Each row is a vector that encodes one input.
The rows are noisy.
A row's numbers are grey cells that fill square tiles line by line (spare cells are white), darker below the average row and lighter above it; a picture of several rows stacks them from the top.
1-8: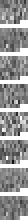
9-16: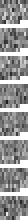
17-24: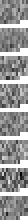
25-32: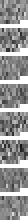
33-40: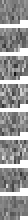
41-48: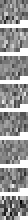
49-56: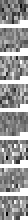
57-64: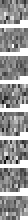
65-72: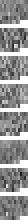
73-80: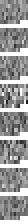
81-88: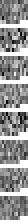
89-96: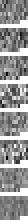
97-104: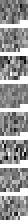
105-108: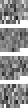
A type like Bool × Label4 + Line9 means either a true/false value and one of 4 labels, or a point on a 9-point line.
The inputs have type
List2(Line6).
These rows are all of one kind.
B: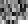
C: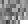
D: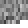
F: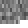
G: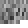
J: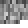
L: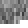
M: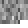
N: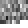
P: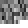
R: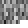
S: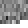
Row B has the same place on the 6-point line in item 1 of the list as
C, J and M.
